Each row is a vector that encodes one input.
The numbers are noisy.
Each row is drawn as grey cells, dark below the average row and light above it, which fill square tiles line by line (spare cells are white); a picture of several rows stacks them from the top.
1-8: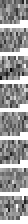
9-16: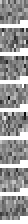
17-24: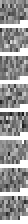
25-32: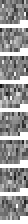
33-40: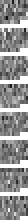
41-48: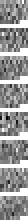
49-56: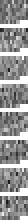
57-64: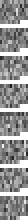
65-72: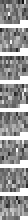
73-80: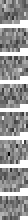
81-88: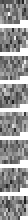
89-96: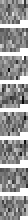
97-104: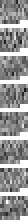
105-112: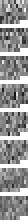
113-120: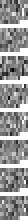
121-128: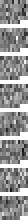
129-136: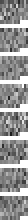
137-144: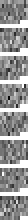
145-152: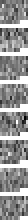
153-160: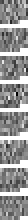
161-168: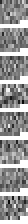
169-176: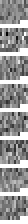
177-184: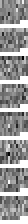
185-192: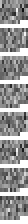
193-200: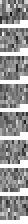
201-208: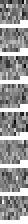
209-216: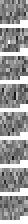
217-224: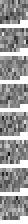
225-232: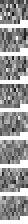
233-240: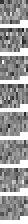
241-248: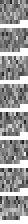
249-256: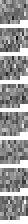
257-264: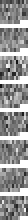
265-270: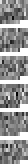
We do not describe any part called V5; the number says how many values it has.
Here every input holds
a point on an 11-point line, together with either a node of a 7-node tree and a true/false value, or a value of V5.
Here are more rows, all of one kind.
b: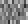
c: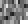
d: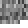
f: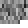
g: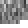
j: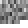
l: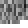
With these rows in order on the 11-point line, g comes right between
b and l.
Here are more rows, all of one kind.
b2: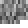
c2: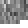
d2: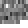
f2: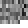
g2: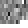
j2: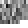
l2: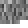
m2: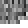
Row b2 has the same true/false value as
f2 and j2.
